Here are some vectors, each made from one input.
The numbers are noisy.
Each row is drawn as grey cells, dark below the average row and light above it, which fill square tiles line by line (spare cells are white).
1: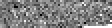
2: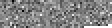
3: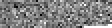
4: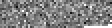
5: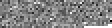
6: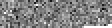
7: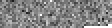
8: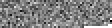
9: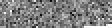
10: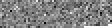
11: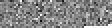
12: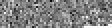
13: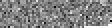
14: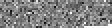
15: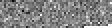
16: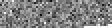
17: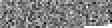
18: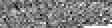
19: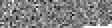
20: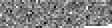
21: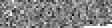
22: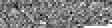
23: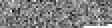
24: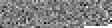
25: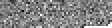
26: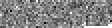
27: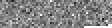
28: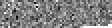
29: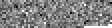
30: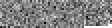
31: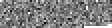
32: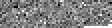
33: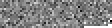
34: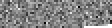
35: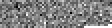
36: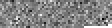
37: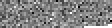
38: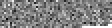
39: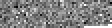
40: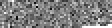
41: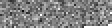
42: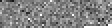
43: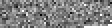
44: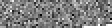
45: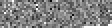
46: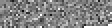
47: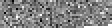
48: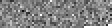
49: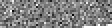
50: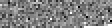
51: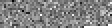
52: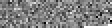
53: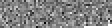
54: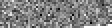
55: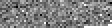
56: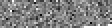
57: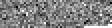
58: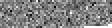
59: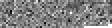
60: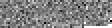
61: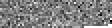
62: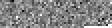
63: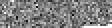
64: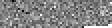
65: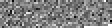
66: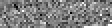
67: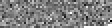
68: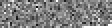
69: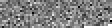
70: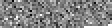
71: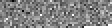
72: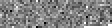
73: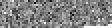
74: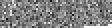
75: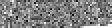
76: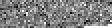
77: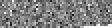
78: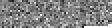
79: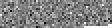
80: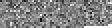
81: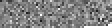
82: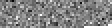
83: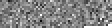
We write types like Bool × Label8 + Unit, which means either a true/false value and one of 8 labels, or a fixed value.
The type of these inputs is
Label5 × (Line5 + List2(Line4)).
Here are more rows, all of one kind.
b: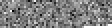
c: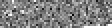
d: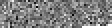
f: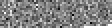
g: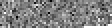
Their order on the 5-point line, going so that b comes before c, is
b, c, f, g, d.
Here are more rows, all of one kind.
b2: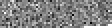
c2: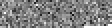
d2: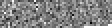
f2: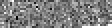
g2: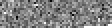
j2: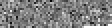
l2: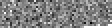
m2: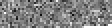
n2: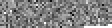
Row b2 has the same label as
d2 and l2.
